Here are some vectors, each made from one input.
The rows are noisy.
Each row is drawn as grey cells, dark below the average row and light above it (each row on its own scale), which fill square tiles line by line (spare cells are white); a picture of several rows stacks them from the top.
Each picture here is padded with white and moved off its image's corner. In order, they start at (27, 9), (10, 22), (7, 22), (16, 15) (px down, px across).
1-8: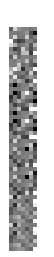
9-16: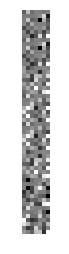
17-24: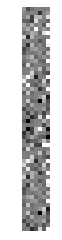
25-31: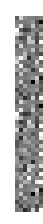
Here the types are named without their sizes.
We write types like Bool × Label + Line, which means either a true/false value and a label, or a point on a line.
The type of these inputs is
Label.
